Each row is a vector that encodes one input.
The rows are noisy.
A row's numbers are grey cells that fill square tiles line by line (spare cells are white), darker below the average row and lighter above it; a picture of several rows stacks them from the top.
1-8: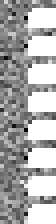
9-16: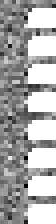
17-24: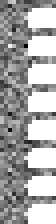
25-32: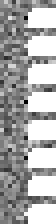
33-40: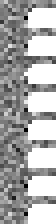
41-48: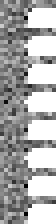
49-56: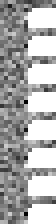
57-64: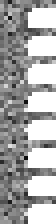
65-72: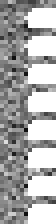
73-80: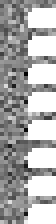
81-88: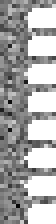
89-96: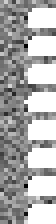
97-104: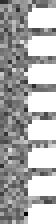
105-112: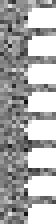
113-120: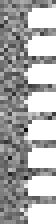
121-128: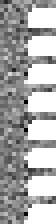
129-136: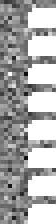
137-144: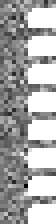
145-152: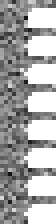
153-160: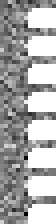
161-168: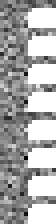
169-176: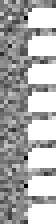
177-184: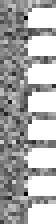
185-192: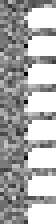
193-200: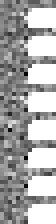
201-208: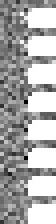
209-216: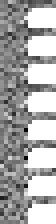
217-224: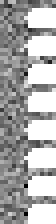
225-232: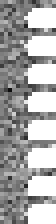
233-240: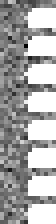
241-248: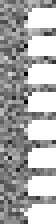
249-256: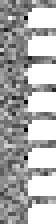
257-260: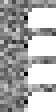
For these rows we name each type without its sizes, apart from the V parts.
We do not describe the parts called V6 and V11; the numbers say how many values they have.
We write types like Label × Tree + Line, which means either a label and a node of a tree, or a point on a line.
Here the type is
Bool × (Tree + V6) + V11.
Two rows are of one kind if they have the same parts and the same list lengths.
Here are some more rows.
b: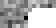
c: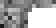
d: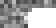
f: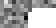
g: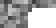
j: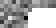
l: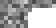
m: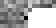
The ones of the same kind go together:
b, d, m
c, g, l
f, j

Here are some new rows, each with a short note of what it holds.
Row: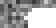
a true/false value and a value of V6
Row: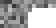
a value of V11
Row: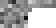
a true/false value and a value of V6
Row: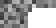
a value of V11
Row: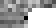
a true/false value and a value of V6
